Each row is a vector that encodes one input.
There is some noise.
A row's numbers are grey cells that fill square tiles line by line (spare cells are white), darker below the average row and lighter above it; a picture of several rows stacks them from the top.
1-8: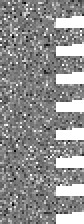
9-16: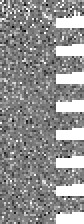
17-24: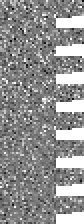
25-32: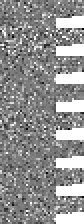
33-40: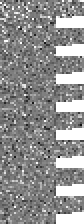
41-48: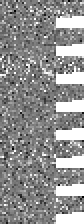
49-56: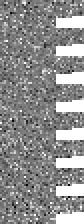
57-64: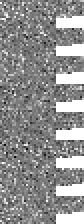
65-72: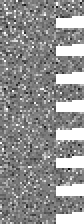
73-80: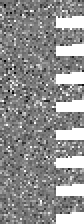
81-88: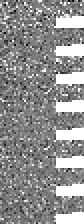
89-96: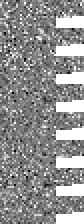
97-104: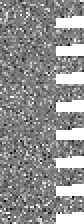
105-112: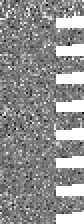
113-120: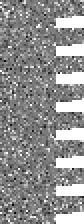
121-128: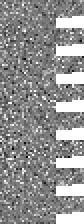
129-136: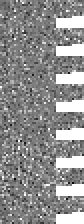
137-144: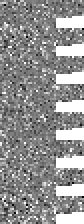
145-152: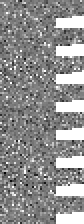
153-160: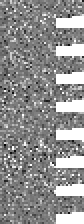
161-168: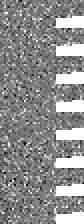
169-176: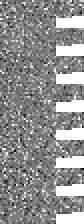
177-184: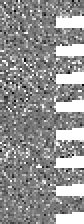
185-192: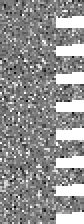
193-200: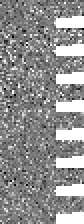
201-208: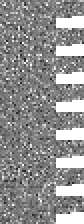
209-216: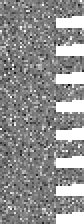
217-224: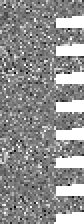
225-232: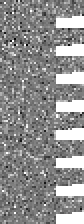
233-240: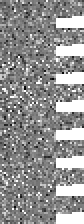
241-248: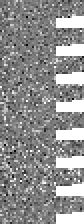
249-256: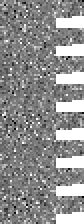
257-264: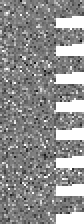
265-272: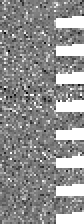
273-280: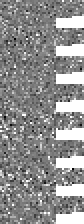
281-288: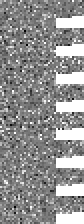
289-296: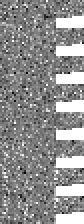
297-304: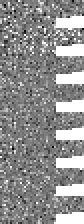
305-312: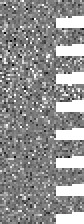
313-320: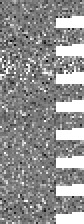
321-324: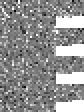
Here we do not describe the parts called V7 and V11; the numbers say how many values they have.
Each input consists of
a value of V7, together with either one of 8 labels, or a true/false value and a value of V11.
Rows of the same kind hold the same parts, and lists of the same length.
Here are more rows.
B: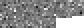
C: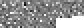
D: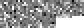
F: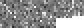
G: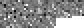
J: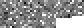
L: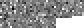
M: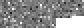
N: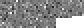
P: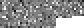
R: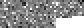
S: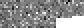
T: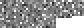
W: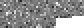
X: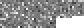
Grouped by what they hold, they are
B, C, F, J, L, M, N, S, T, W, X
D, G, P, R

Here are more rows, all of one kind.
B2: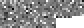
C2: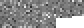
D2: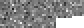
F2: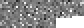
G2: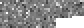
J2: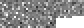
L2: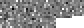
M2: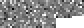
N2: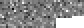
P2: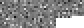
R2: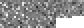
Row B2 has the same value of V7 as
C2 and M2.
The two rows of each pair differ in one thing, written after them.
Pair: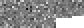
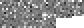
the true/false value
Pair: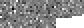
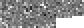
the true/false value
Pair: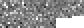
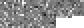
the true/false value
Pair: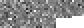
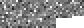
the value of V7
